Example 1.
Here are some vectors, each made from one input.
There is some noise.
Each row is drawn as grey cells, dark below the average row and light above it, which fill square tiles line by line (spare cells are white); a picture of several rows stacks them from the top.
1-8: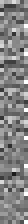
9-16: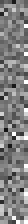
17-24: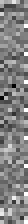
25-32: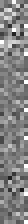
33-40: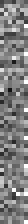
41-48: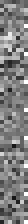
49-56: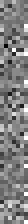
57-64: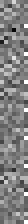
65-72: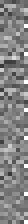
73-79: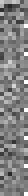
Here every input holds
a point on a 9-point line.
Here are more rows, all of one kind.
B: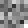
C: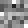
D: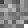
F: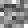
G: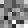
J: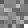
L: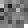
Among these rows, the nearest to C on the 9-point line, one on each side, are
B and F.
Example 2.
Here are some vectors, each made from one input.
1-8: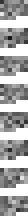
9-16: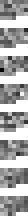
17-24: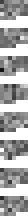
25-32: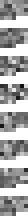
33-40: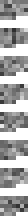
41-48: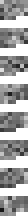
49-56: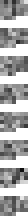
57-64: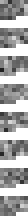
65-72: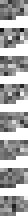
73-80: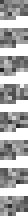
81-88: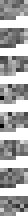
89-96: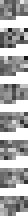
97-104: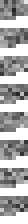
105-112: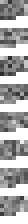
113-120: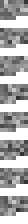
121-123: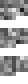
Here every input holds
one of 11 labels.
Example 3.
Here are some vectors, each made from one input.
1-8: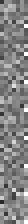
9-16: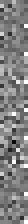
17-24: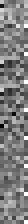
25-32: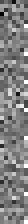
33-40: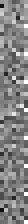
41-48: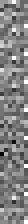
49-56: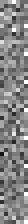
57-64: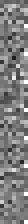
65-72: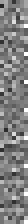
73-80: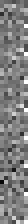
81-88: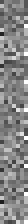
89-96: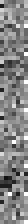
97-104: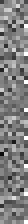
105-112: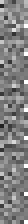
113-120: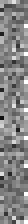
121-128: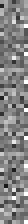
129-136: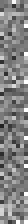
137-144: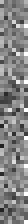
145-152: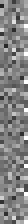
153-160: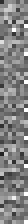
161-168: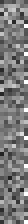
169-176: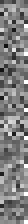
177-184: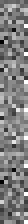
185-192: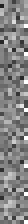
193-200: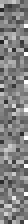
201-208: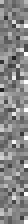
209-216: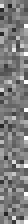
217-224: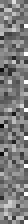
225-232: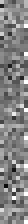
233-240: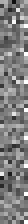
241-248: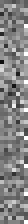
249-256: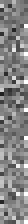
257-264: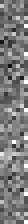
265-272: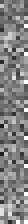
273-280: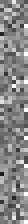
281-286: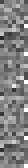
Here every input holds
a point on a 12-point line.
